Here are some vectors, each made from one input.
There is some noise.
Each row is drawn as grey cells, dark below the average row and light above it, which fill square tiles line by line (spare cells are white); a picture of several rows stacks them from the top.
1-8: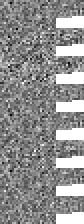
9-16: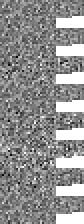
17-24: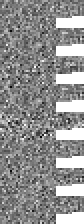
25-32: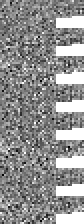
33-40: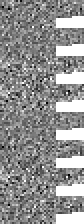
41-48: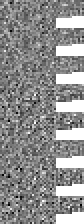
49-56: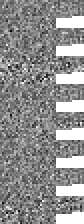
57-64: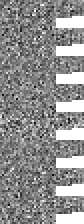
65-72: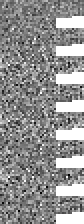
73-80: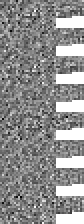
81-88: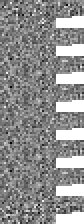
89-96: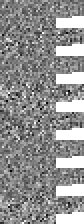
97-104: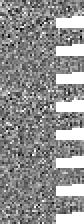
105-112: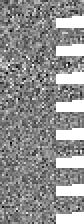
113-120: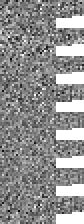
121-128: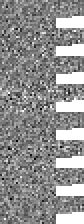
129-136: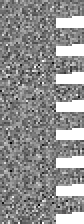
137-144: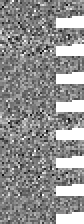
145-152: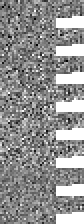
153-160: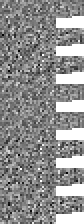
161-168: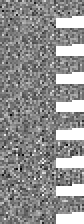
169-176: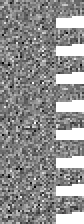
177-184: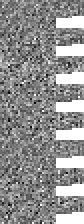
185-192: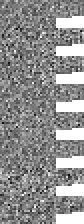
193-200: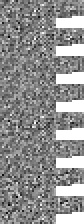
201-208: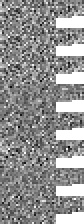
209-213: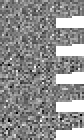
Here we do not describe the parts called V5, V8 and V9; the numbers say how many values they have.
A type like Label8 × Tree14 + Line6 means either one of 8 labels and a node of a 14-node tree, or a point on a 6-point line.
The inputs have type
Bool × (Line4 + Line6) + V5 + V8 × V9.
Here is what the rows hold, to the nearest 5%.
About 45% of them hold a true/false value, together with either a point on a 4-point line, or a point on a 6-point line. About 15% of them hold a value of V5. The rest hold a value of V8 and a value of V9.
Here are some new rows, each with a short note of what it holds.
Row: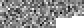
a value of V5
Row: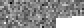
a point on a 4-point line and a true/false value
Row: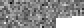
a point on a 4-point line and a true/false value
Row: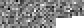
a value of V8 and a value of V9
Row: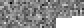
a point on a 4-point line and a true/false value
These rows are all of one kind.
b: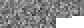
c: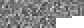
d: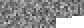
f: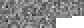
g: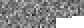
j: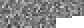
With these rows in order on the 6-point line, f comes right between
b and c.
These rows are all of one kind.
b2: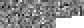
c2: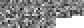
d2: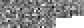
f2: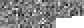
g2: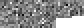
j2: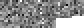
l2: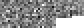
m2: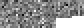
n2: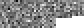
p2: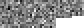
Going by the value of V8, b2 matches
f2, g2, j2 and m2.
